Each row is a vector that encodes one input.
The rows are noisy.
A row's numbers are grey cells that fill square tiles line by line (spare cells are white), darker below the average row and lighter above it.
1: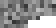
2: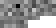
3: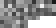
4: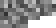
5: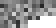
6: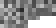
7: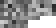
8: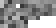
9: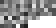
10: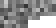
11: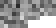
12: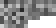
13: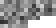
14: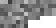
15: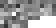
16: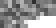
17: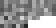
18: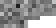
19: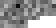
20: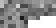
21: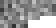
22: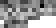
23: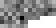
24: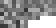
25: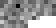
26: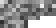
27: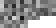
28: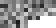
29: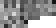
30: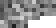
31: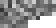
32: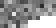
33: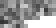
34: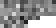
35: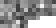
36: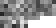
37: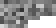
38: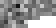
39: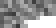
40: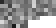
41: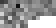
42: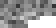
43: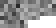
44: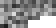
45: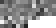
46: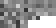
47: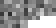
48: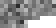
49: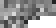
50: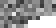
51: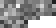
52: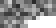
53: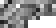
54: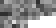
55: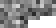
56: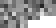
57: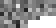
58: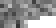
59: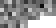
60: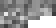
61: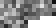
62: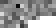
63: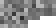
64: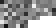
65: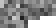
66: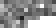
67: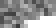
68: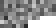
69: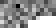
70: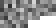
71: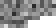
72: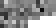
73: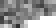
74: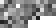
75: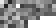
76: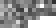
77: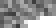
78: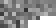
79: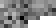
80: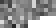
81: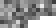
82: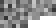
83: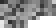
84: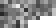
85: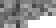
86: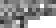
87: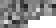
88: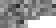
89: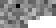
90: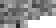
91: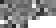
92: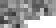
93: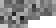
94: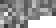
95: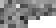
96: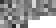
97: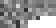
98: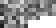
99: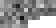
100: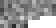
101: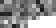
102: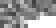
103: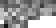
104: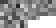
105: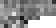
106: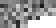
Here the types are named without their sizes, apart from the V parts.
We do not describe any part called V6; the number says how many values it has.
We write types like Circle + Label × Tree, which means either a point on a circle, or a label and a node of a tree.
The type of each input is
(Line + V6) × Tree.
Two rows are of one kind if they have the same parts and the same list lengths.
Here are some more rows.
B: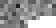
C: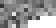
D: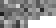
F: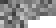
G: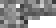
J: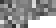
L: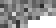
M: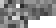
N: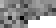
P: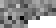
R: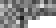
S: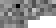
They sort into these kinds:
B, F, R, S
C, D, G, J, L, M, N, P

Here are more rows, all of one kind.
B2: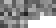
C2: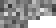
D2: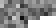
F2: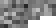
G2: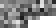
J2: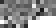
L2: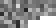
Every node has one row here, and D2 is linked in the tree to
F2 and G2.
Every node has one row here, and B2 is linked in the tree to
L2.
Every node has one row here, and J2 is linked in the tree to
C2.
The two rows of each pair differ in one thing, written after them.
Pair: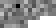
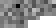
the value of V6
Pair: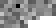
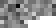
the value of V6
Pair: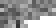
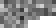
the node of the tree
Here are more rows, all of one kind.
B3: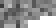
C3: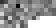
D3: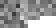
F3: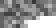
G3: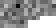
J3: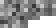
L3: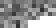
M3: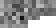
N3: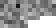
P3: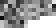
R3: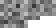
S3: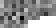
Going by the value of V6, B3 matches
C3, G3 and M3.
